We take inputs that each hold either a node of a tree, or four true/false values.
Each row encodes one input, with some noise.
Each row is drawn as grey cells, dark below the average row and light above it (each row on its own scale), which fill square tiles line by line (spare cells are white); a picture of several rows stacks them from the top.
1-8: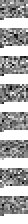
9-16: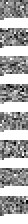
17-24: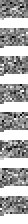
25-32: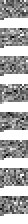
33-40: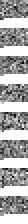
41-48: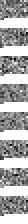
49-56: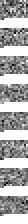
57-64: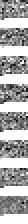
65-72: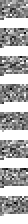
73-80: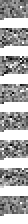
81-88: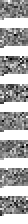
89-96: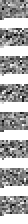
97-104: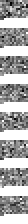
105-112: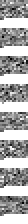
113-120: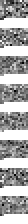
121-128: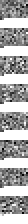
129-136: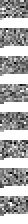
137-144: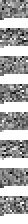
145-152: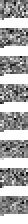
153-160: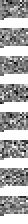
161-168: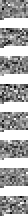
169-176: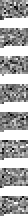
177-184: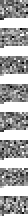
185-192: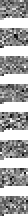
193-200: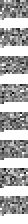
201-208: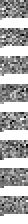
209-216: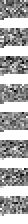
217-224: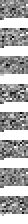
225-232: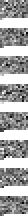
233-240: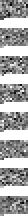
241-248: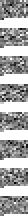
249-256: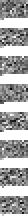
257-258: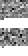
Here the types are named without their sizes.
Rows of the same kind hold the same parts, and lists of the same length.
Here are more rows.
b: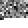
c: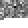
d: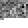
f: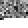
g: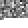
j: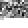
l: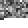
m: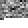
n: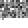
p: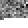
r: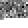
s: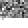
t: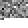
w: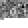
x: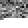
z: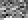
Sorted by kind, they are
b, c, d, f, j, l, n, p, r, s, w, x, z
g, m, t

